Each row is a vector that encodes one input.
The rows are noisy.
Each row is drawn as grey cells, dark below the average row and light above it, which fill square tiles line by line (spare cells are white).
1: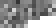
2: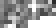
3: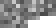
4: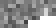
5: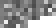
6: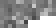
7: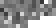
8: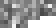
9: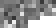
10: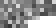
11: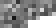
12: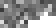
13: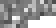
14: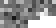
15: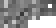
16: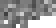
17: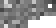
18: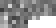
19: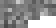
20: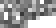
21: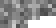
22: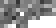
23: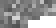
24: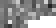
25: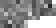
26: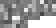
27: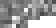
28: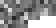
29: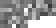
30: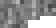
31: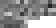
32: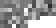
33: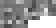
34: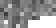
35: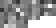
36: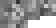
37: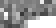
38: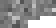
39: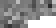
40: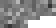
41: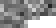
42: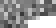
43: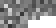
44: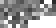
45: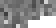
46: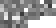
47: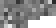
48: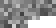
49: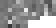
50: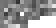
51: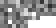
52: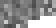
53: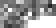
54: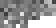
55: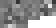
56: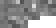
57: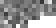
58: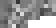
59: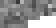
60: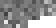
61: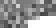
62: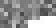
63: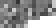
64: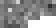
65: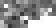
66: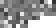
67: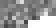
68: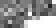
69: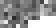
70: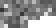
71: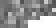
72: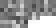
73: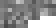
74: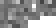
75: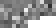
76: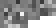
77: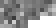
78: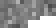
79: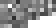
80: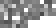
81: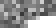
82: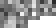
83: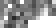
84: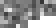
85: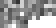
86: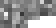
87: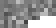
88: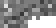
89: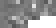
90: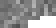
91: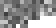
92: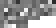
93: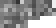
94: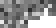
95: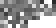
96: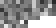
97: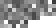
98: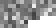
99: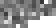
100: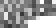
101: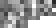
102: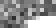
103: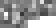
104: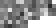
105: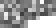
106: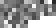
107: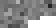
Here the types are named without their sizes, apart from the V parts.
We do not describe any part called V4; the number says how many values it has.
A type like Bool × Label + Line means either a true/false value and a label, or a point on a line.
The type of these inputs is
Label × (Line + V4).
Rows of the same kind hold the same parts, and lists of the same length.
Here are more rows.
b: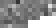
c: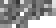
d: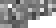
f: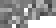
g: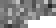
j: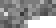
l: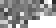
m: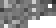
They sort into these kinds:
b, c, d, f, j, m
g, l

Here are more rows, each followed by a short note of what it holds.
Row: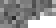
a label and a point on a line
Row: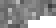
a label and a point on a line
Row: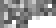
a label and a value of V4
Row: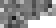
a label and a point on a line
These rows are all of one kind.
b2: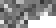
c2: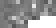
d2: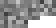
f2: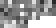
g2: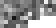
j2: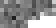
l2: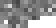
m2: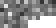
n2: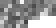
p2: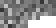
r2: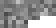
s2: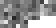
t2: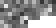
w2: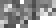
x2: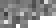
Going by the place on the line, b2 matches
d2, n2, r2 and w2.
